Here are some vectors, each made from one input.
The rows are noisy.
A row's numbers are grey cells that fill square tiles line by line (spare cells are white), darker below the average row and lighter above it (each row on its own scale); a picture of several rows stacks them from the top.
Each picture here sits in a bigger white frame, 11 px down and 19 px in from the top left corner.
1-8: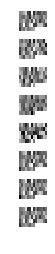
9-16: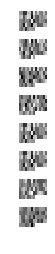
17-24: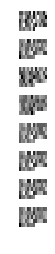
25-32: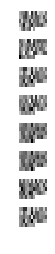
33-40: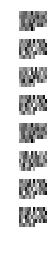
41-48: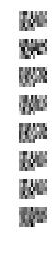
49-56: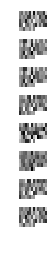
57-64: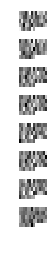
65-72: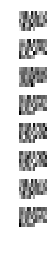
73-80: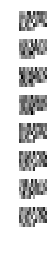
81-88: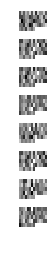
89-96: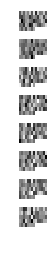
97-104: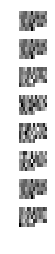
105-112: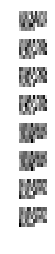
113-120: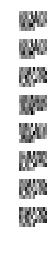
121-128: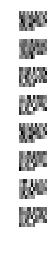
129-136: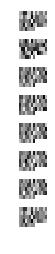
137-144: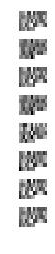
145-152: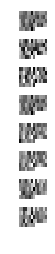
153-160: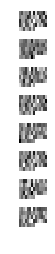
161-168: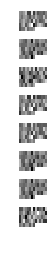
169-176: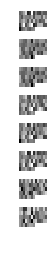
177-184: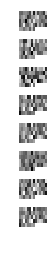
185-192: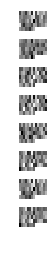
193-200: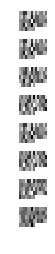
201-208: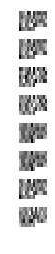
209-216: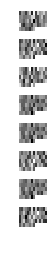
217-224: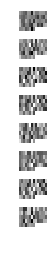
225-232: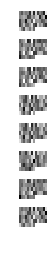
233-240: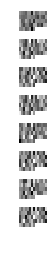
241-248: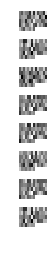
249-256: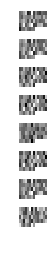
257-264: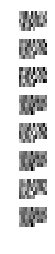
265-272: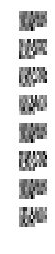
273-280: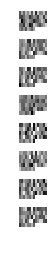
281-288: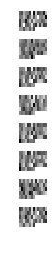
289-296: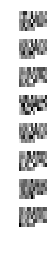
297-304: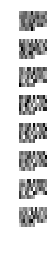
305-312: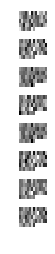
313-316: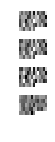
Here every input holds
either one of 7 labels, or a point on an 11-point line and a true/false value.
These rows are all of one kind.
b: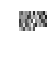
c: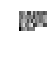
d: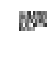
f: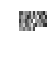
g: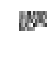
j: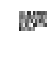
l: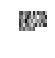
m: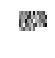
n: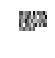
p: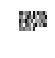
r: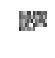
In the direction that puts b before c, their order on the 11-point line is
r, f, b, g, m, d, j, l, n, p, c.
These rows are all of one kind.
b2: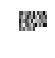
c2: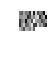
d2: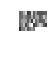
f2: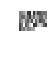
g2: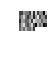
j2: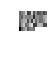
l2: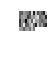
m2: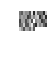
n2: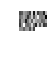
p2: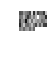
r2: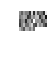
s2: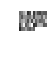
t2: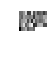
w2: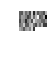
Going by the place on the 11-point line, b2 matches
g2, j2 and t2.
